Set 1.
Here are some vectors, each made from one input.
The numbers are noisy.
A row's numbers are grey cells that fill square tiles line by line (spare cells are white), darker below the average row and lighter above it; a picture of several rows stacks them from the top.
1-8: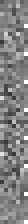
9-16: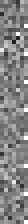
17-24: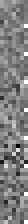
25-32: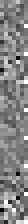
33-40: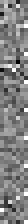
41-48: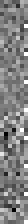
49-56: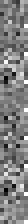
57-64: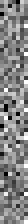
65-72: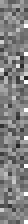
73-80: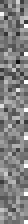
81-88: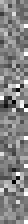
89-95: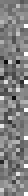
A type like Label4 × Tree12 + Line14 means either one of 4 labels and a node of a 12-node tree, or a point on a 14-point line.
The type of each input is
List3(Line7).
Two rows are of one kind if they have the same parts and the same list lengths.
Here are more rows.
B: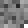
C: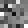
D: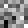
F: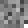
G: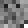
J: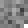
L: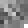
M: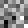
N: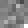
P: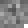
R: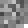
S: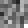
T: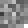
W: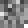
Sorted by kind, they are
B, G, S
C, J, L
D, M
F, N, P, R, T, W

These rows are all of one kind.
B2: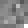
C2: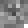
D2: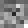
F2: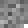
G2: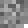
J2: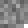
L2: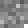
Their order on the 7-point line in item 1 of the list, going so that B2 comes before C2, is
D2, B2, C2, J2, G2, L2, F2.
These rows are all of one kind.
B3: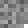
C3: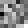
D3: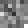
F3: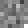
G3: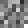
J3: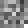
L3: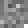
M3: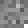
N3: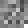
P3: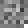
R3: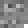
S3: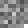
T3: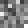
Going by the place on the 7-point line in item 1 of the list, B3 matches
J3, N3 and S3.
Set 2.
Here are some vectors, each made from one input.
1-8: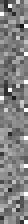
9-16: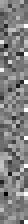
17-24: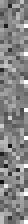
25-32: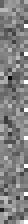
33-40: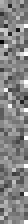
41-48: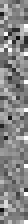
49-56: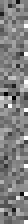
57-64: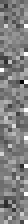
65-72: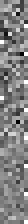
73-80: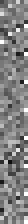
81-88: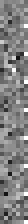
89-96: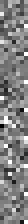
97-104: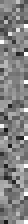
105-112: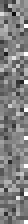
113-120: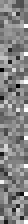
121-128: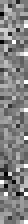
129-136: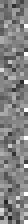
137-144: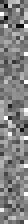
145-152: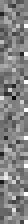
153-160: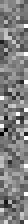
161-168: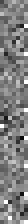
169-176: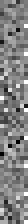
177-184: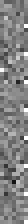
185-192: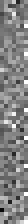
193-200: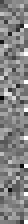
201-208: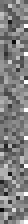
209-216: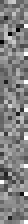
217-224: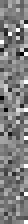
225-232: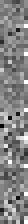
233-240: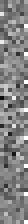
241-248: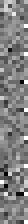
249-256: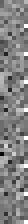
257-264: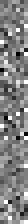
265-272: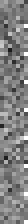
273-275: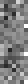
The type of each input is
Bool × Bool × Bool × Bool + List2(Line10).
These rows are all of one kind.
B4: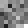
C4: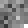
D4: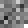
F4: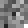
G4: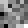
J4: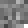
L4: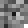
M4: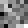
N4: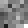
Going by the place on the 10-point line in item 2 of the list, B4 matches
C4 and N4.
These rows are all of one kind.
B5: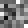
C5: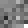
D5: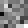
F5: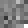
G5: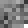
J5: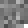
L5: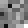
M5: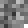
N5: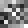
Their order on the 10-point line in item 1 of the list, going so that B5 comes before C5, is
B5, N5, L5, M5, G5, C5, F5, J5, D5.
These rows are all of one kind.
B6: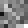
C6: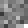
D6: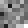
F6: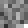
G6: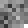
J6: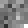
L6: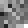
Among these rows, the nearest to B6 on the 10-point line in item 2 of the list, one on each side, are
D6 and L6.
